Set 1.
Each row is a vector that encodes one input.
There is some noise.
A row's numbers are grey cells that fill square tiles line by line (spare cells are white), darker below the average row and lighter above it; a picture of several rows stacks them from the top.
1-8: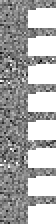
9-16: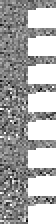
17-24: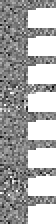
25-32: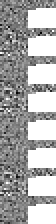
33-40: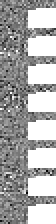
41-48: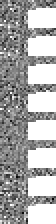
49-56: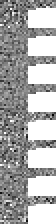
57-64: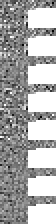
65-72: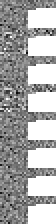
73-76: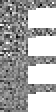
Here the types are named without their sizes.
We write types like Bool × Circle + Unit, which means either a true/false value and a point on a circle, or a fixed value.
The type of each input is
Circle + Line.
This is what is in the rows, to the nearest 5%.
About 40% of them hold a point on a circle. The rest hold a point on a line.
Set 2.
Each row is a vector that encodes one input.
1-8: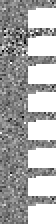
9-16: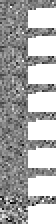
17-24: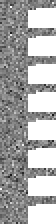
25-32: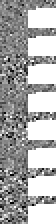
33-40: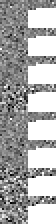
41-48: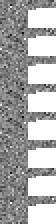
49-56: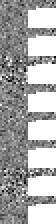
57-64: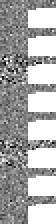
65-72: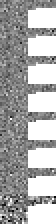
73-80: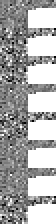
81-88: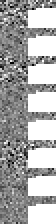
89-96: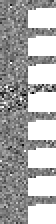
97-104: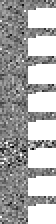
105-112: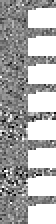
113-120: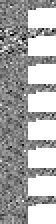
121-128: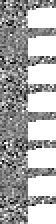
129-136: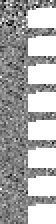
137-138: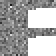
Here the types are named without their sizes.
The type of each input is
Line + Tree.
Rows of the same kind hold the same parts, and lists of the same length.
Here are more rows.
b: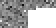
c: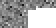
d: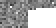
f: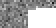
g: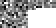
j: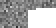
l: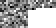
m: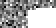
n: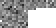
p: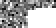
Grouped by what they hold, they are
b, c, d, f, j, n
g, l, m, p

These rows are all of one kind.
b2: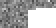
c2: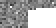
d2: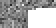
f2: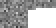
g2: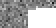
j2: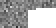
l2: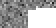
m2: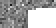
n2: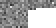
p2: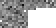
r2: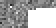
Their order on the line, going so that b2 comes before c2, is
p2, l2, g2, b2, f2, j2, n2, c2, r2, m2, d2.
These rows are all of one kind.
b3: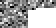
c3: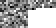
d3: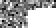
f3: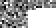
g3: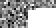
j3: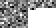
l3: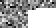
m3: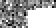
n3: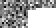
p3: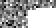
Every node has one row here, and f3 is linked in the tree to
p3.
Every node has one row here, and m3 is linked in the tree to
d3 and p3.
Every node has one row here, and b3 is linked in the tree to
c3, j3 and l3.
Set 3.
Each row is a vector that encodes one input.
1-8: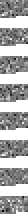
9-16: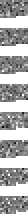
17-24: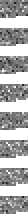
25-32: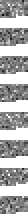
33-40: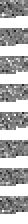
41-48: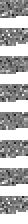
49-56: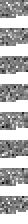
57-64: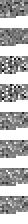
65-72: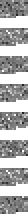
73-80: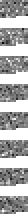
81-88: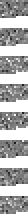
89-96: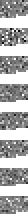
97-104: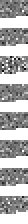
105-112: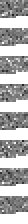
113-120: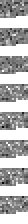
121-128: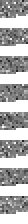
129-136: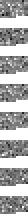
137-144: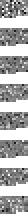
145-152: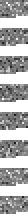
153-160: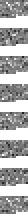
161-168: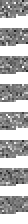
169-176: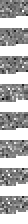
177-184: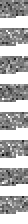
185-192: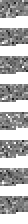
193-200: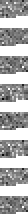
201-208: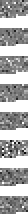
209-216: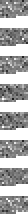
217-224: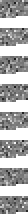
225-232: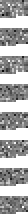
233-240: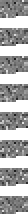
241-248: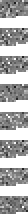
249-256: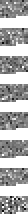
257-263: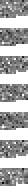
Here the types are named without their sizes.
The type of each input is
List(Line).
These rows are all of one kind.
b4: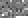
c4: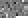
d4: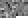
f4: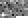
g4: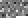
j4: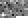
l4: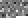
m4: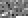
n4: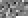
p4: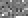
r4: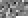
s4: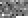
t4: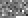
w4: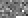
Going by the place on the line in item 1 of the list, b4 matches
c4, n4, p4 and r4.
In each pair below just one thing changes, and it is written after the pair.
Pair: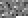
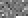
the place on the line in item 1 of the list
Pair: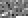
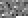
the place on the line in item 2 of the list
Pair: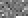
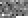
the place on the line in item 1 of the list
